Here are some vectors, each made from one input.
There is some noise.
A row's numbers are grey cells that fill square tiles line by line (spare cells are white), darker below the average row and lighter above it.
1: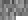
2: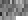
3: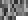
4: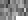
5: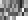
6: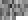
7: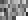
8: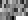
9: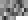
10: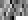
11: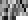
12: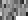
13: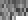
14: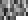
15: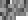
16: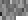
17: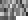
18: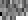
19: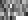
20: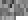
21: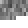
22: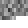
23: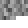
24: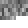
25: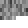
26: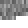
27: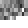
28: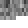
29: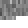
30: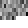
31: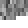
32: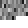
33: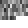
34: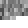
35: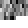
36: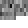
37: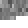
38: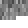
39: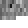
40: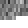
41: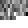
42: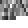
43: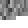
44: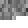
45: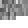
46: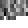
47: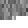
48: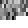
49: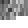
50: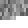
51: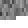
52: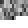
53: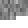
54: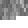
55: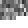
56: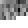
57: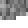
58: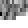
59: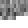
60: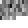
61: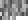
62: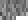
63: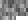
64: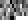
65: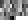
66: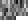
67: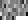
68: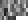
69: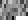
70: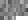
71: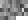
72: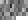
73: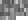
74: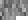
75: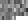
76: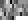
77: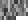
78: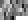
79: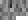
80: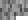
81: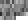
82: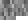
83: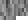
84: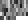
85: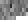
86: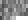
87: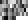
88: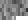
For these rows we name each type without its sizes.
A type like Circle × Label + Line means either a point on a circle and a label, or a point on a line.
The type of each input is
Bool × Line + Label.
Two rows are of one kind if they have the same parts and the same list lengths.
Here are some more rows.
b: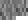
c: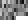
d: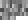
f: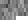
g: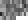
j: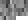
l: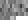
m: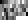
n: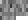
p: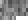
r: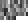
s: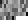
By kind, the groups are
b, d, f, g, j, l, n, p
c, m, r, s

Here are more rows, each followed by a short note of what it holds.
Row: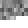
a point on a line and a true/false value
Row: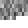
a point on a line and a true/false value
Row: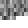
a point on a line and a true/false value
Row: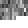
a point on a line and a true/false value
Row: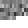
a point on a line and a true/false value
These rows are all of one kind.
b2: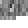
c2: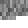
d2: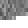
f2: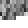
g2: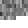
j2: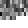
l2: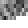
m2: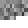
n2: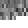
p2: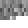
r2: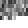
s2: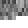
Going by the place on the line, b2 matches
d2, m2, n2 and s2.
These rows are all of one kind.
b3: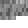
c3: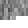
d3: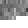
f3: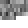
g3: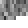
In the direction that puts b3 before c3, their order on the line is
f3, b3, d3, c3, g3.
